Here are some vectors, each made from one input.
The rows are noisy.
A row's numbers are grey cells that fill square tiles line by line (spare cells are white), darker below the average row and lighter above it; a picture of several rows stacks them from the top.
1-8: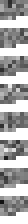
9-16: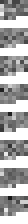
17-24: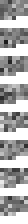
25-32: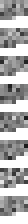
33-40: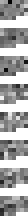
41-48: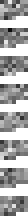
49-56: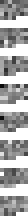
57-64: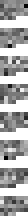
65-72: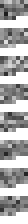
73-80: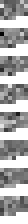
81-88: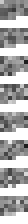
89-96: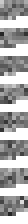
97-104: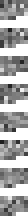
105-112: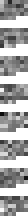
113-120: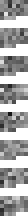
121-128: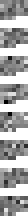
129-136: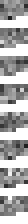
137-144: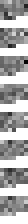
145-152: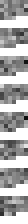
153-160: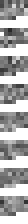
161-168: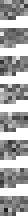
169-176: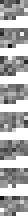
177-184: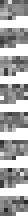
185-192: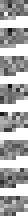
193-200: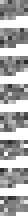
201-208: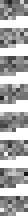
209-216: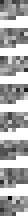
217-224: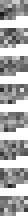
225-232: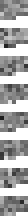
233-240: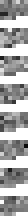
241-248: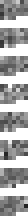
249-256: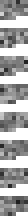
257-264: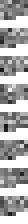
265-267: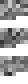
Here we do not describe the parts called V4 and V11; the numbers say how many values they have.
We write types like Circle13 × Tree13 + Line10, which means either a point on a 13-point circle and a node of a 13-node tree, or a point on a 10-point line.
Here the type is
Bool × Bool × Bool × (Circle6 + V11) × Line8 × V4.
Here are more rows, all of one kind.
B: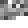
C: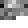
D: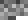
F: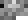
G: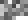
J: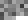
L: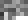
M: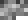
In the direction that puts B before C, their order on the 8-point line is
B, G, J, M, D, L, F, C.
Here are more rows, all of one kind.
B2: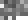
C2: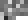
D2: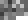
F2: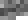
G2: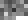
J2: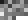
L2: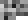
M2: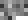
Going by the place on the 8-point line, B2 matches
C2 and L2.
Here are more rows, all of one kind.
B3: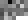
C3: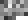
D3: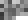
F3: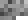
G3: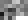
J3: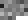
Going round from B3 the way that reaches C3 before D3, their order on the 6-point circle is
B3, F3, C3, G3, D3, J3.
